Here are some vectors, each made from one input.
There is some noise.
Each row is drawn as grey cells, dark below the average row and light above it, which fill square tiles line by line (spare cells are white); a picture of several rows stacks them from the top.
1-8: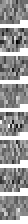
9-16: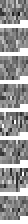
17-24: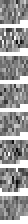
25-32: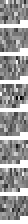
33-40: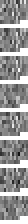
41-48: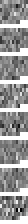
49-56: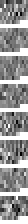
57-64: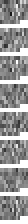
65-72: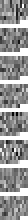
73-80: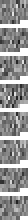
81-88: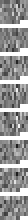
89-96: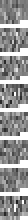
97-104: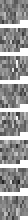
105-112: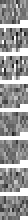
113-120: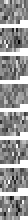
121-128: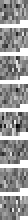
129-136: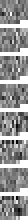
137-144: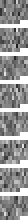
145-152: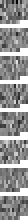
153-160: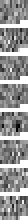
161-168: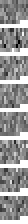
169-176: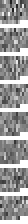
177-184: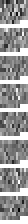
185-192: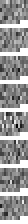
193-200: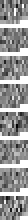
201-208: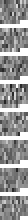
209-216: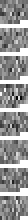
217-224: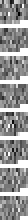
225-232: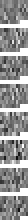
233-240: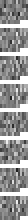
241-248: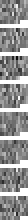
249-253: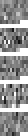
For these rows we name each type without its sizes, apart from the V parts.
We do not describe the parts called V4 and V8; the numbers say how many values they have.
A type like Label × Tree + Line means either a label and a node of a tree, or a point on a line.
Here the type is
((Bool × Bool × Bool × Bool + V8) × Line + Tree) × V4.
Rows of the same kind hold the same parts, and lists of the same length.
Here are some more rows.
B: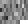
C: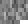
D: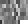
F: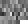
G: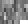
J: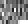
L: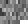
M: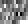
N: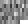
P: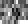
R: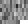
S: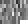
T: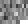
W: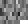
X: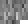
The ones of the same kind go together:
B, C, D, F, L, R, S, T, W, X
G, N
J, M, P

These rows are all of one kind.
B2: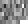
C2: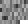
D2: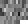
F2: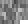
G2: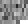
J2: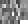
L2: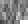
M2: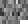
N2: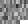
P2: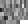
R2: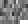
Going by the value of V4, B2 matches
C2, G2, N2 and P2.
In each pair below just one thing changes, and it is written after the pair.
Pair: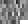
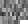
the value of V4
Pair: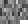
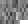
the value of V4
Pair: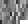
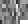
the place on the line
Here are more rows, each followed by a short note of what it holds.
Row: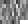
a point on a line, four true/false values and a value of V4
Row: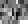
a node of a tree and a value of V4
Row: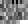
a node of a tree and a value of V4
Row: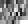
a node of a tree and a value of V4
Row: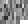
a point on a line, four true/false values and a value of V4
